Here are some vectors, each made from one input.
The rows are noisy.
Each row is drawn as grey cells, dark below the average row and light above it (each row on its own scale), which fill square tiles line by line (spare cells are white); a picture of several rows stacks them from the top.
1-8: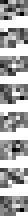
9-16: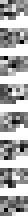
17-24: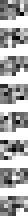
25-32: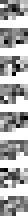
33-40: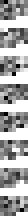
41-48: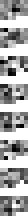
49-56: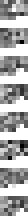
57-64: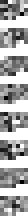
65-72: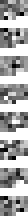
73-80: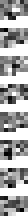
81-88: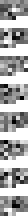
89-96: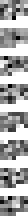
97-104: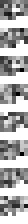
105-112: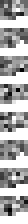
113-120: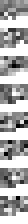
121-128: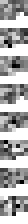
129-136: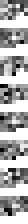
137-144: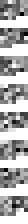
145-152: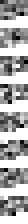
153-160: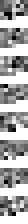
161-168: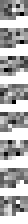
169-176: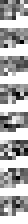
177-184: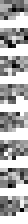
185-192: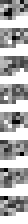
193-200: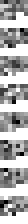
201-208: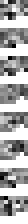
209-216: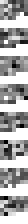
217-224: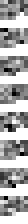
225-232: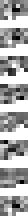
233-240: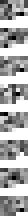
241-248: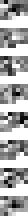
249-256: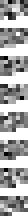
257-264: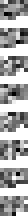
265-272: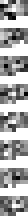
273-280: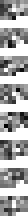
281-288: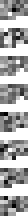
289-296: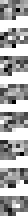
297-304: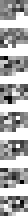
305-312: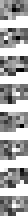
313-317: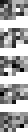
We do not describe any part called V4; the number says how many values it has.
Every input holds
one of 9 labels and three true/false values, together with a list of up to two values of V4.
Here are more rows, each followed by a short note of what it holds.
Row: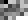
one of 9 labels and three true/false values, together with a list of one item
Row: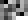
one of 9 labels and three true/false values, together with a list of two items
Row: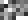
one of 9 labels and three true/false values, together with a list of two items
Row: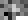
one of 9 labels and three true/false values, together with a list of two items
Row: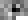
one of 9 labels and three true/false values, together with a list of one item
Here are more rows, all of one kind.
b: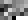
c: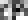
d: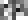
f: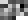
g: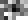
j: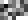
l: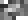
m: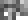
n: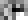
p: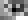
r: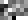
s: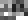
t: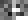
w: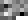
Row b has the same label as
g, p and s.
